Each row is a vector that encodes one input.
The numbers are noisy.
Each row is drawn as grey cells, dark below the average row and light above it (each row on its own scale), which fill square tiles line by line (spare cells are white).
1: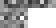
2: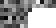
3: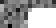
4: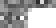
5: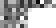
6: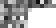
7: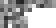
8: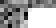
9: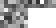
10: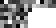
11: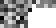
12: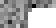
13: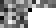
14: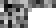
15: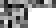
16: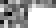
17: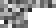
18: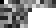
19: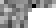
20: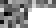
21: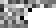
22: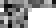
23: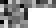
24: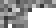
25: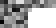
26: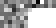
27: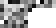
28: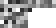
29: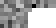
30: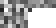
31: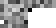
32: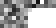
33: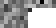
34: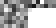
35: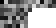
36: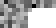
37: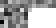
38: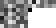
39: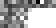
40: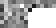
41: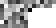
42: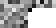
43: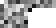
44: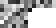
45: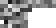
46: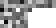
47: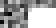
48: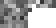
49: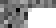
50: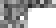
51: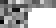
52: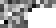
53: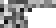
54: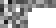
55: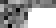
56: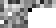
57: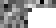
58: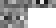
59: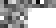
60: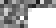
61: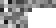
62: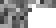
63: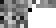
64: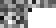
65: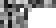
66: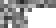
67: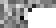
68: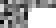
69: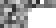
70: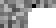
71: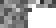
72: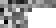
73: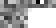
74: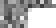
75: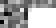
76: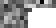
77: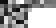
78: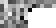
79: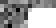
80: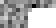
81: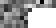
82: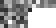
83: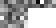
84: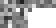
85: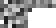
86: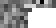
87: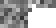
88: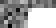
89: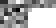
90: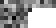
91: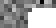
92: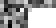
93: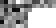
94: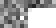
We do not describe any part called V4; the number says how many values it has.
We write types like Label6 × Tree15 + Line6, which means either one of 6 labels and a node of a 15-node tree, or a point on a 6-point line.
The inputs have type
Bool × (Line3 × Line3 + V4).
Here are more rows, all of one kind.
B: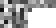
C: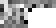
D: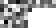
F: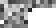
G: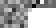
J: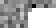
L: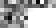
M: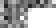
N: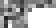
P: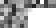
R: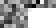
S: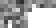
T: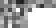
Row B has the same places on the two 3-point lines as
G, P and R.
